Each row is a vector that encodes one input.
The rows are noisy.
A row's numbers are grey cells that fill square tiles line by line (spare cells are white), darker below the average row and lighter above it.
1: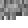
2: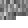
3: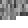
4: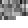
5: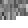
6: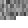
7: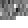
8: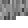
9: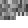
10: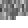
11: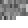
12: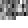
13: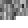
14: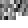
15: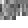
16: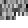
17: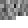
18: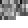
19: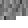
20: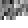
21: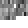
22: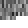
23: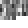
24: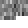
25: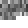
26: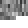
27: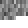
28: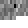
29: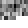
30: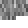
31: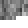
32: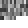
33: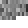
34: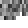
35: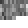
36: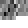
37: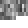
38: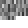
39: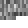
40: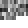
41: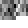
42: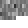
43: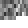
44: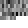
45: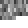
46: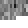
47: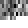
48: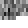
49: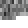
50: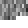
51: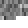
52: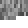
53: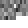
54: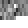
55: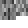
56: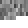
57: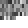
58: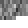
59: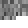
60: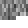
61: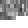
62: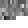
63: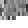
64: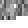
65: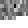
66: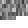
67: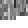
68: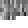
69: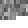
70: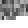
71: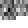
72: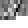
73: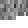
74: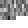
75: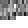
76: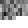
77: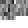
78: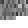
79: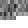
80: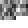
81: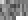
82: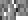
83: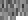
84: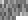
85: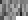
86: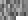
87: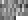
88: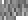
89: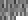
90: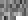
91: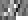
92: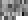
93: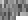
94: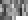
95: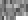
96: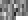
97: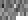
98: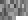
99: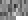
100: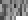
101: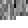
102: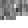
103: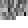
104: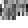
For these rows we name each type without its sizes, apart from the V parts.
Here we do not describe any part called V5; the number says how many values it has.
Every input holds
a true/false value, together with either a point on a line, or a value of V5.
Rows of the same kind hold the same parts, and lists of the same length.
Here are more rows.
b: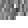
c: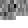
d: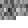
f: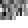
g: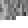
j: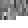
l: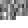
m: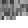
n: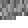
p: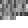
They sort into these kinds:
b, c, f, j, l, m, p
d, g, n

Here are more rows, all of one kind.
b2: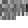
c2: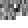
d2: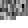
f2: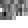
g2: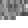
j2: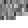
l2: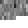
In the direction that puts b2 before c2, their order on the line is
g2, l2, f2, b2, d2, c2, j2.
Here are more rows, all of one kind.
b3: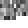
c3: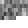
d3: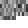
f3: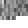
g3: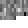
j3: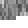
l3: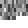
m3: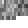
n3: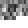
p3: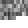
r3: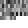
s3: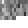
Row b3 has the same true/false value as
g3, n3, r3 and s3.
